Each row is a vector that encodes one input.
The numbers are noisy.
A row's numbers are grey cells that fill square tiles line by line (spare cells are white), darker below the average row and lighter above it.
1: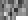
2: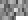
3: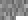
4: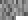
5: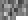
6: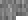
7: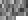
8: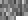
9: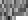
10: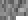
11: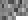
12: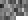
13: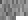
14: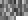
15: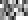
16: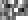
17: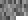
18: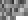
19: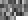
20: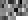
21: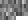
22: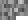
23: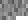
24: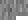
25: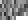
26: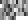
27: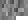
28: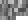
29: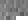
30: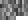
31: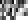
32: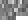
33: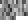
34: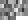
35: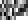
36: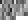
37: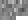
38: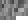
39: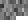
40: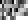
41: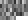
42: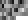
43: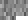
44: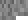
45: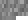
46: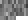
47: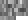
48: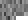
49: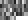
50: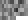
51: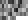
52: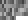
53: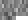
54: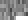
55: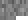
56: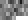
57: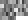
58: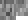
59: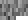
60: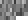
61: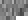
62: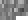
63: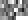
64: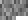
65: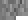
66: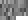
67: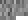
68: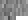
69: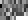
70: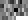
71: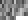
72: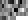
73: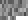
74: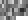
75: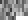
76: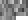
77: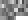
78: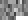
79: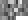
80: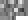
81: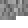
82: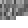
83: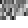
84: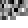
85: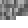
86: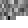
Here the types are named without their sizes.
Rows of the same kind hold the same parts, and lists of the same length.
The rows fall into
2 kinds.
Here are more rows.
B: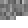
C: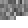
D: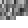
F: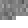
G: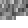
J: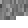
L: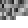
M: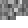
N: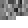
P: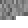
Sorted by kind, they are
B, C, D, J, L, M, N, P
F, G

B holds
a node of a tree and four true/false values.
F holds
a point on a line and a node of a tree.
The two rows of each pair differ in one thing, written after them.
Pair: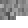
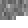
the place on the line
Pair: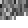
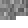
the node of the tree
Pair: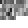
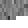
the place on the line
